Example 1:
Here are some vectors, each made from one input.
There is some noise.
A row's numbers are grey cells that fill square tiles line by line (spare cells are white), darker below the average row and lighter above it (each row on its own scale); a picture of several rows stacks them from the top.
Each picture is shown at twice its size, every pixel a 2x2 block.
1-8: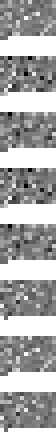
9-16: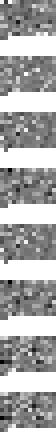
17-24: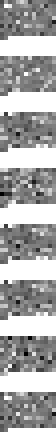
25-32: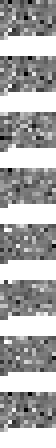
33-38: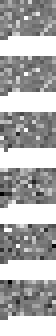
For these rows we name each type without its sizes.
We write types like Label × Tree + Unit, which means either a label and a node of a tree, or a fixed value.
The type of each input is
Label.
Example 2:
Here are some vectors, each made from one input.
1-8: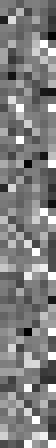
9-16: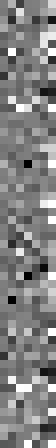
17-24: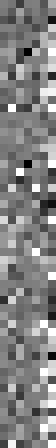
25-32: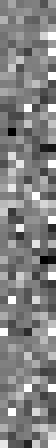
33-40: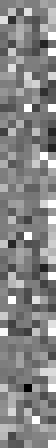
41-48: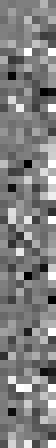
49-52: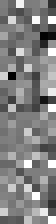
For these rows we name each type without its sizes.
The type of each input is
Bool × Bool × Bool × Bool.
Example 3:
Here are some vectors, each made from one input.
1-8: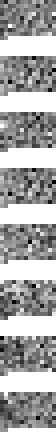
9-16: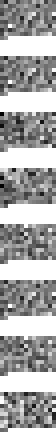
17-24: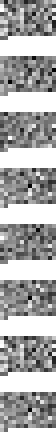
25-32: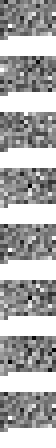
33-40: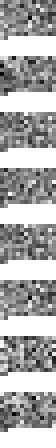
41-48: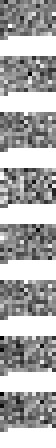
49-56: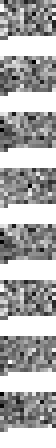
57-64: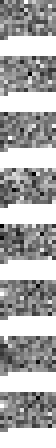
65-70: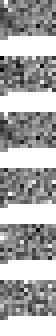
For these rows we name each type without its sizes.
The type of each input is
Tree.
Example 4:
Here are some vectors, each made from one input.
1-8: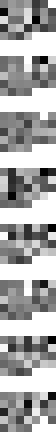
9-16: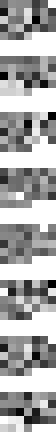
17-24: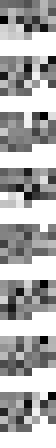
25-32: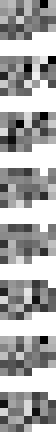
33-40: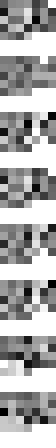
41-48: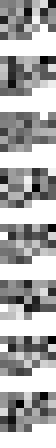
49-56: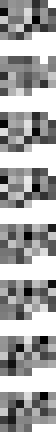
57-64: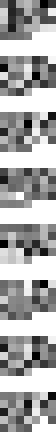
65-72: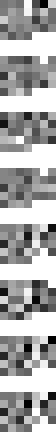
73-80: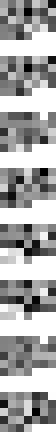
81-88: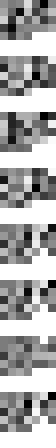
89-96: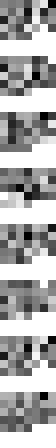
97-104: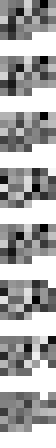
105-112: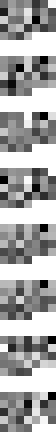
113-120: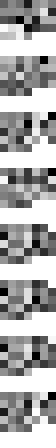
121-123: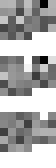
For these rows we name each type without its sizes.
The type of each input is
Circle.
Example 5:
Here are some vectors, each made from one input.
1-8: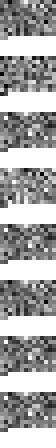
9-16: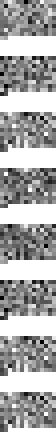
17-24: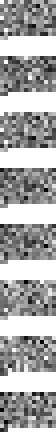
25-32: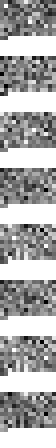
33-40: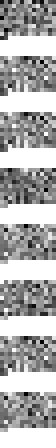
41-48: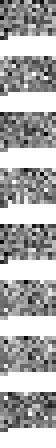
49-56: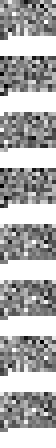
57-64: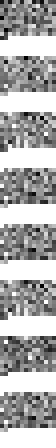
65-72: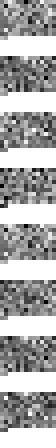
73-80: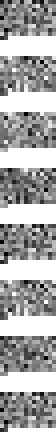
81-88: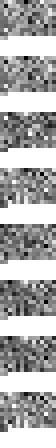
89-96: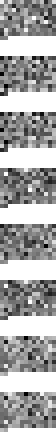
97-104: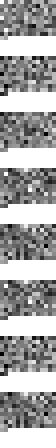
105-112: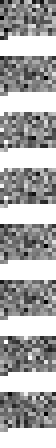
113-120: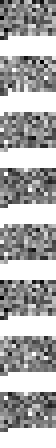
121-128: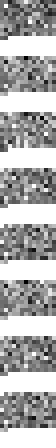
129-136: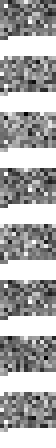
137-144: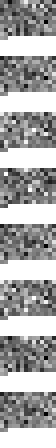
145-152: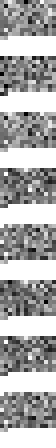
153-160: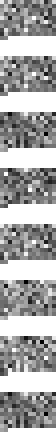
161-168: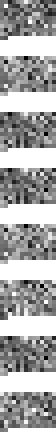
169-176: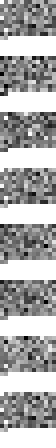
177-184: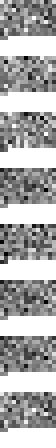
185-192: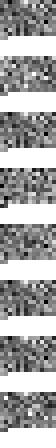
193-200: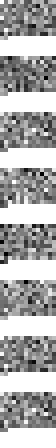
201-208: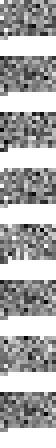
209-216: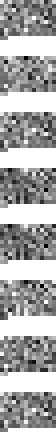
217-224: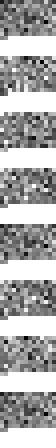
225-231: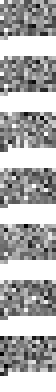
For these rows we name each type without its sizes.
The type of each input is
Bool × Bool × Bool.
